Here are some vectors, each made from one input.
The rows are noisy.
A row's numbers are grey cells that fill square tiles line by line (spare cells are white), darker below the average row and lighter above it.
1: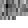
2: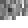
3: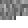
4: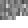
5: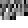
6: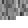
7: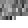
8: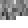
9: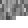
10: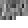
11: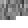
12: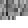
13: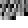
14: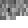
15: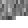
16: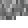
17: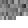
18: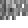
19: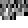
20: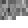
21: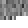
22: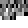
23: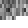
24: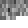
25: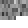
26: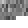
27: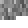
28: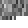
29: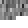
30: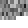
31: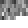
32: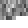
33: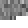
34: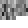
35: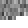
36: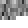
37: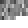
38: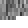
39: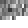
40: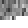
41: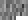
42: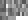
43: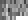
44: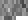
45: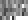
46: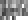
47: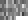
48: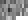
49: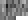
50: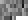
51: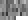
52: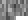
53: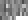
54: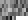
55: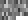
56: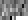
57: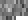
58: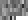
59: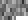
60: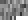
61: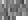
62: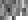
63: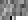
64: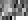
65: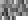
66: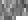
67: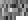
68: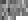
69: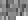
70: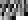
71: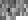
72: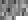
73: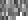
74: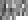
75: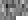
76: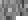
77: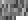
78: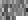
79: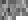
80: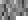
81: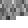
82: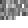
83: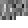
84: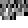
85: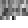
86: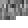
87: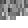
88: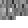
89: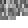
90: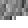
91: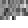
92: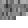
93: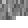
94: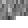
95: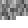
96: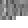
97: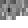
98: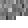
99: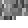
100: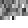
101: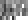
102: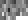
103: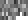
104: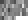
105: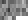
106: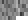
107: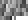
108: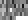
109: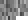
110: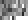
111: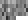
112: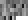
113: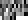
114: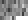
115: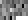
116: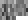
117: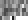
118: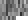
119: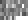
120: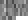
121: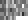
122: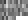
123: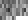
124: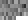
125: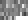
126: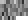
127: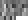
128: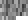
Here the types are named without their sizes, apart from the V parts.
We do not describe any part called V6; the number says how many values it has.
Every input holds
a list of items, each a true/false value and a value of V6.
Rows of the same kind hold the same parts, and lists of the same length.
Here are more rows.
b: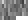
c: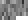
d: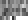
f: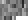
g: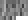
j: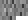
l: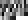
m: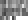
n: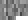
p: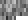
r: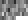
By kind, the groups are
b, c, f, g, j, n, p
d, m, r
l

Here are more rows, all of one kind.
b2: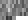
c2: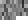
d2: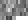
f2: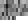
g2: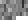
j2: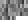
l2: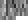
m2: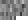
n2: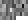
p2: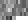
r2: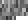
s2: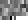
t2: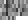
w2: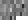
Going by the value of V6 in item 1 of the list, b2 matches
d2, l2, p2 and t2.
